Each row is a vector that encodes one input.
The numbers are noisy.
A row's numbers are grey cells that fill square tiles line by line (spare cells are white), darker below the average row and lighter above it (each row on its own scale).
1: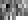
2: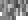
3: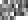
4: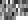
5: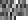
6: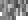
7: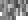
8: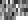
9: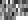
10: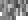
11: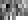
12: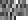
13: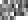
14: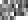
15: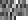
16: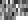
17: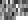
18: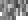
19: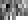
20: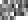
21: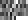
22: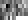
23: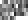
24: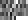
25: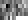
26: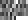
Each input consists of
one of 5 labels.
